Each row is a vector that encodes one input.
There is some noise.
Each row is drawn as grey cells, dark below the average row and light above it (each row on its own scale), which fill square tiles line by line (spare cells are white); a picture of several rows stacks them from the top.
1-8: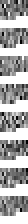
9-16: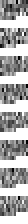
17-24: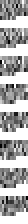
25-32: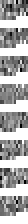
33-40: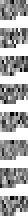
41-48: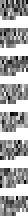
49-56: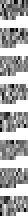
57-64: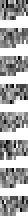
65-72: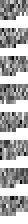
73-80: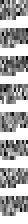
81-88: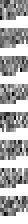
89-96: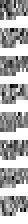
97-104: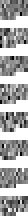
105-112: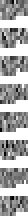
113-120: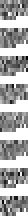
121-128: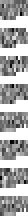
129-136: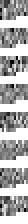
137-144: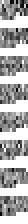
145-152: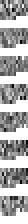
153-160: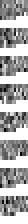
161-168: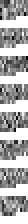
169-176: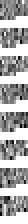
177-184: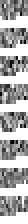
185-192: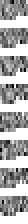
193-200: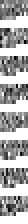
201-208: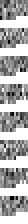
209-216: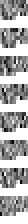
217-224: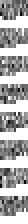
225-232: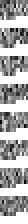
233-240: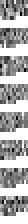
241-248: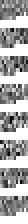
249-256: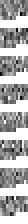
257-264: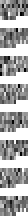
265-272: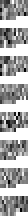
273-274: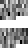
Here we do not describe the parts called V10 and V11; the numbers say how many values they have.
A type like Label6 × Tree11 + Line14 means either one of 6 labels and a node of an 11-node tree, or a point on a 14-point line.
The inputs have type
Line6 × (Line6 + Line8) + Line7 + V10 × V11.
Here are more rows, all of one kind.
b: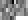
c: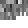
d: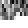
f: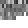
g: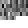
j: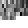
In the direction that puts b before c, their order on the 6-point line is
b, d, j, g, f, c.
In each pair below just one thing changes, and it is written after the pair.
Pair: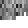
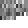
the value of V11
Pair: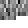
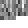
the value of V10
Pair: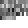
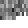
the value of V11
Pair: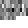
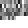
the value of V10
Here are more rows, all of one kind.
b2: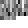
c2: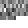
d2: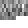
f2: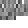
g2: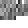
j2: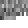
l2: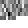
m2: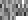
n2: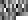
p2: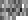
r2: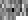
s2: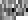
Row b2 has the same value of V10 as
d2 and l2.
